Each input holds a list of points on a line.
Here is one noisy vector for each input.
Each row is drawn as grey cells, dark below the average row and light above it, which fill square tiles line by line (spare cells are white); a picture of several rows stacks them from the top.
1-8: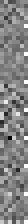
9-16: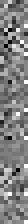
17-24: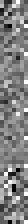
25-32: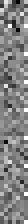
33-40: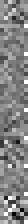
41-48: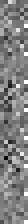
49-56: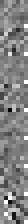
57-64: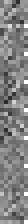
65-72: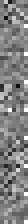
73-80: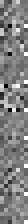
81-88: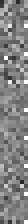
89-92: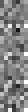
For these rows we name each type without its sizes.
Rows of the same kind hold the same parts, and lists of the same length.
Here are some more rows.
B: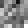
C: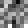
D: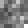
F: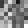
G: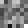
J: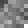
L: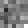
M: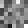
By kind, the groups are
B, F, G, J
C
D, L, M

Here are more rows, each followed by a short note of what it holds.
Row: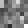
a list of one item
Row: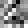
a list of one item
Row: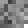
a list of one item
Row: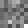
a list of two items
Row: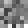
a list of one item
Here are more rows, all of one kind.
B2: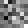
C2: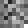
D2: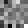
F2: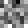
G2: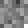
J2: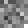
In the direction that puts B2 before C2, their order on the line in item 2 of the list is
B2, F2, C2, G2, J2, D2.
